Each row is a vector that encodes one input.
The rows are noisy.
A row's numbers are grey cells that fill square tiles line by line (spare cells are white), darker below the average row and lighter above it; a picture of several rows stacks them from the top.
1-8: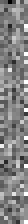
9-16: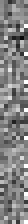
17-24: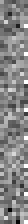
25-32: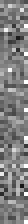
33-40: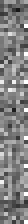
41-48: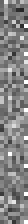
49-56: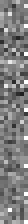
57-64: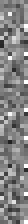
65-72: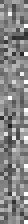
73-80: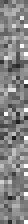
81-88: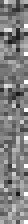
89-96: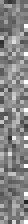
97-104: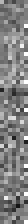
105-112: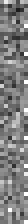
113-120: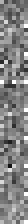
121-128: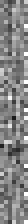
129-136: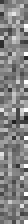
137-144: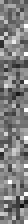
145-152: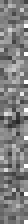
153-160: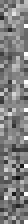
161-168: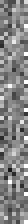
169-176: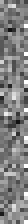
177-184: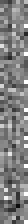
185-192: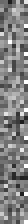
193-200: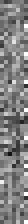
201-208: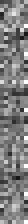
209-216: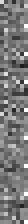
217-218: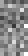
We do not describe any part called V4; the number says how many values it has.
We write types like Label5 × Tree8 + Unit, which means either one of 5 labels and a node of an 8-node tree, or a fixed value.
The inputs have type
Bool × V4 + Line19.
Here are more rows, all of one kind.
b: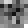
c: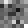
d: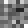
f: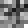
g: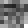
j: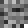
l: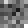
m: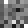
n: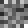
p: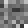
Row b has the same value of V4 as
c, l and m.
